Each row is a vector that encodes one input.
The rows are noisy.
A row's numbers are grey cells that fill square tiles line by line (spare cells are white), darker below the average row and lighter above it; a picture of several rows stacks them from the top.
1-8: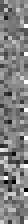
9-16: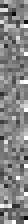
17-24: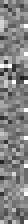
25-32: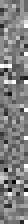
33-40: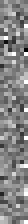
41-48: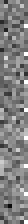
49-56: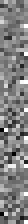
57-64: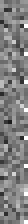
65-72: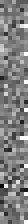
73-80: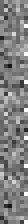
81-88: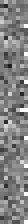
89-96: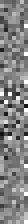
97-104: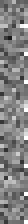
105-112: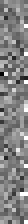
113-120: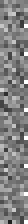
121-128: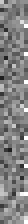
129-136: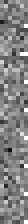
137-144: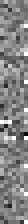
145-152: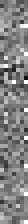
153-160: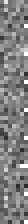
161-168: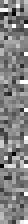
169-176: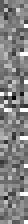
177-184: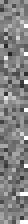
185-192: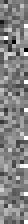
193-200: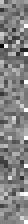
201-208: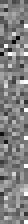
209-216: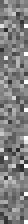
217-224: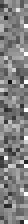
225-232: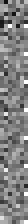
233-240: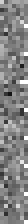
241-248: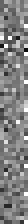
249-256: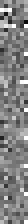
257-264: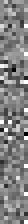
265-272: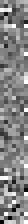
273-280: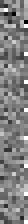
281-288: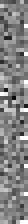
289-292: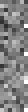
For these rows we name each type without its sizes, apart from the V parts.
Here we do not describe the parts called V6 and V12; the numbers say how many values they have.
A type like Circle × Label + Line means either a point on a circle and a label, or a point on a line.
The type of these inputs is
Bool × Label × (Line + V6) × V12.
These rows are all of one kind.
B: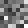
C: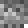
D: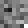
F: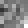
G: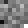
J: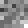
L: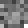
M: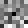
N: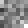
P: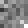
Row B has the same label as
D and P.
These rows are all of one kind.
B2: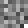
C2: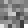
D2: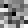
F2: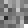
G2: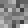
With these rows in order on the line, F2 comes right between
B2 and D2.
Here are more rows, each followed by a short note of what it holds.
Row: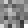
a label, a point on a line, a true/false value and a value of V12
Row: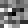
a label, a point on a line, a true/false value and a value of V12
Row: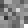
a label, a point on a line, a true/false value and a value of V12
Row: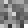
a label, a point on a line, a true/false value and a value of V12
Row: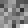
a label, a point on a line, a true/false value and a value of V12
